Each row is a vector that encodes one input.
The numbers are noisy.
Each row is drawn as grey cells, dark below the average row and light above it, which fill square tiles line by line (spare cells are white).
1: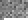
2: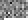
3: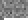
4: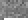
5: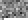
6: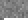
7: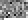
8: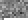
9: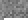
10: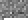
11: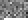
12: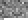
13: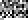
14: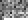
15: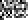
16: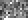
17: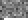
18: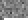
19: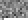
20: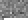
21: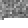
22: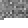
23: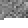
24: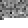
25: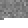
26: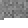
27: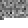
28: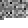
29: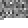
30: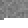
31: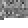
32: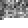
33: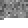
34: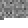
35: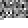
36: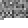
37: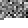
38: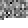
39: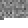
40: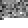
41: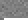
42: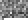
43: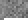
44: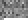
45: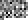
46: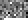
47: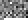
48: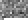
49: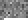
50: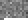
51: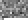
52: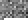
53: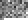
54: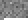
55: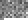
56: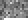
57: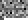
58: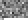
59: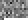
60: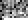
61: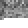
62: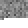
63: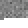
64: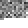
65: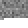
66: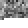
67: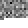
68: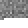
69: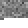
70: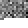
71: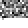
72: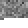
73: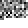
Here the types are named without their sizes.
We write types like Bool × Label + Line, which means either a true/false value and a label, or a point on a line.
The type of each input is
Line × Tree.
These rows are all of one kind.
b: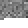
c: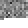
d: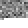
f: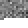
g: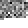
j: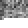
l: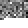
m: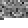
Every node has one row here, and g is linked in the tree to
c and f.
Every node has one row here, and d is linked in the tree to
c, j and m.
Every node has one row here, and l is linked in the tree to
b and c.
